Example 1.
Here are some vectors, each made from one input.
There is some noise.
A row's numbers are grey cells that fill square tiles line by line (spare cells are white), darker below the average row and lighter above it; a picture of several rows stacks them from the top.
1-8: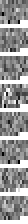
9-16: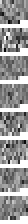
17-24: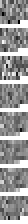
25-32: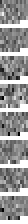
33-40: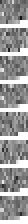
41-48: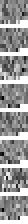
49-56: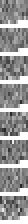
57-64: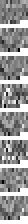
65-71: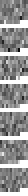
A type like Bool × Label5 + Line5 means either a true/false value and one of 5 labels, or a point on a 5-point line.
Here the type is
List2(Line7).
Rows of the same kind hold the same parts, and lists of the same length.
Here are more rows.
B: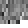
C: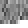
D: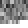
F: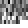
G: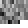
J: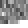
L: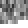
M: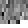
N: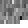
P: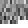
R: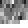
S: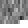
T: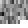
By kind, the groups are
B, G, M, T
C, D, J, L, N, P, R, S
F

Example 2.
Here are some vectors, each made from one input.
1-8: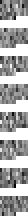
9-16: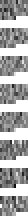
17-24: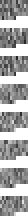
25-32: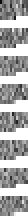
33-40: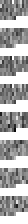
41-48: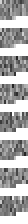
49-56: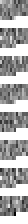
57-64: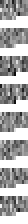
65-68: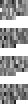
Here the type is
Bool × Line8.
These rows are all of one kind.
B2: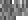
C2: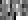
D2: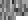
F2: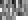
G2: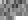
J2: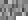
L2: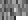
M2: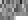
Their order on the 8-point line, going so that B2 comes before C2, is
F2, D2, M2, G2, J2, L2, B2, C2.
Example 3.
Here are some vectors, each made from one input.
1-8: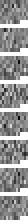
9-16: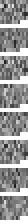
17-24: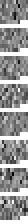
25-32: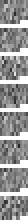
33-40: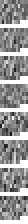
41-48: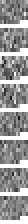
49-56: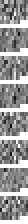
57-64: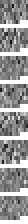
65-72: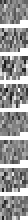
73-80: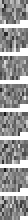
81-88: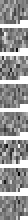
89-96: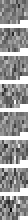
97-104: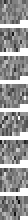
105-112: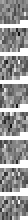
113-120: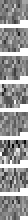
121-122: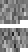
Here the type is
Line8 + Line13.
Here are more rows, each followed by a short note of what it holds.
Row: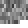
a point on a 13-point line
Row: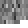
a point on a 13-point line
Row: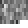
a point on a 13-point line
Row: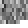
a point on an 8-point line
